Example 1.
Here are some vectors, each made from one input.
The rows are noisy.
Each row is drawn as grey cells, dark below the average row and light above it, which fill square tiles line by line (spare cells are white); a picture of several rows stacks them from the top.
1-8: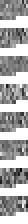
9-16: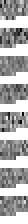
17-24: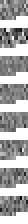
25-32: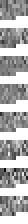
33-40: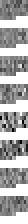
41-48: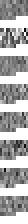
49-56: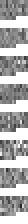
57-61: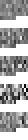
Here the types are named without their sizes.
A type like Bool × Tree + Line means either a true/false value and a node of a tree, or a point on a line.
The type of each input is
List(Line).
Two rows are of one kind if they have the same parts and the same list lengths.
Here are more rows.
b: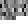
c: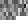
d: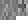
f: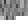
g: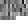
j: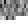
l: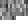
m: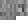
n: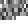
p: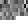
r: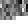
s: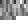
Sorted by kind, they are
b, g, l, p
c, d, m, n, r, s
f, j

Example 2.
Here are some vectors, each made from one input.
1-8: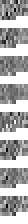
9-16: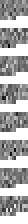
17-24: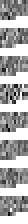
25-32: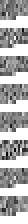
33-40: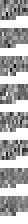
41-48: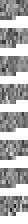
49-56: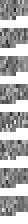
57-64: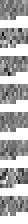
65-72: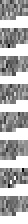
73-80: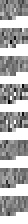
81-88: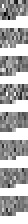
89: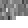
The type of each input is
Bool × Label10.
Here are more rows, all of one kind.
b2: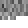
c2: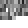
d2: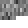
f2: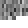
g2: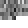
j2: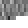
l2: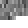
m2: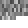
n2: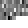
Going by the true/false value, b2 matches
f2, g2 and m2.
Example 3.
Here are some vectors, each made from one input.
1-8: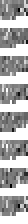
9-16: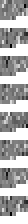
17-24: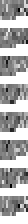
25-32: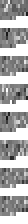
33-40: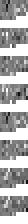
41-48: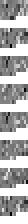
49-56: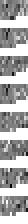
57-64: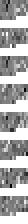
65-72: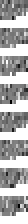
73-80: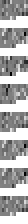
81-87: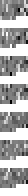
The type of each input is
Bool × Label5.
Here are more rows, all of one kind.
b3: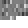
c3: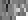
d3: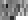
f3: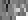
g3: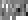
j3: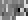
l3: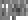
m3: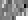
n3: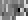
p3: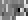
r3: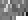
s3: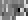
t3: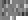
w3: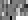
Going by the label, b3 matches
c3, f3 and t3.
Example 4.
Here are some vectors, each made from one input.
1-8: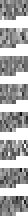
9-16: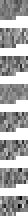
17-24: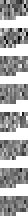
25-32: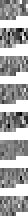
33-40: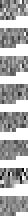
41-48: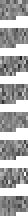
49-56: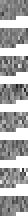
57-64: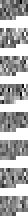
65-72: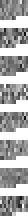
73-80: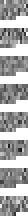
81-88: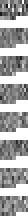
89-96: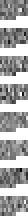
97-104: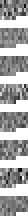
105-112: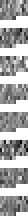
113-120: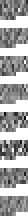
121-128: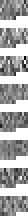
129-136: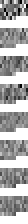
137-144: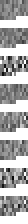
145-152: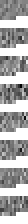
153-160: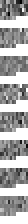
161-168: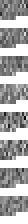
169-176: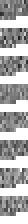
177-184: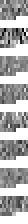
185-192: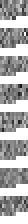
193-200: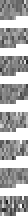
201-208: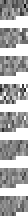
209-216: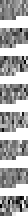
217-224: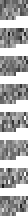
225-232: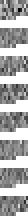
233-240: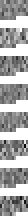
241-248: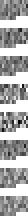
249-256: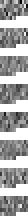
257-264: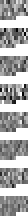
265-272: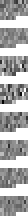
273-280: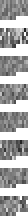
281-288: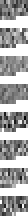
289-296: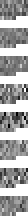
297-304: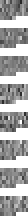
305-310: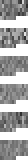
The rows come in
2 kinds.
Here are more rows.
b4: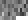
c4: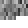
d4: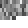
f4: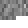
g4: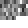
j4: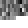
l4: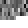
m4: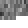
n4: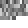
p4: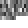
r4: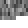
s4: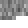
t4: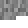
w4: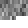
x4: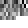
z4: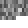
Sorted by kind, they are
b4, c4, d4, j4, n4, w4
f4, g4, l4, m4, p4, r4, s4, t4, x4, z4

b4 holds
a point on a 6-point line.
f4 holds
a point on a 6-point line and three true/false values.
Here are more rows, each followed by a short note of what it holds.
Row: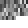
a point on a 6-point line and three true/false values
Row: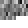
a point on a 6-point line
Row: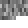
a point on a 6-point line and three true/false values
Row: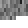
a point on a 6-point line and three true/false values
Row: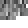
a point on a 6-point line and three true/false values
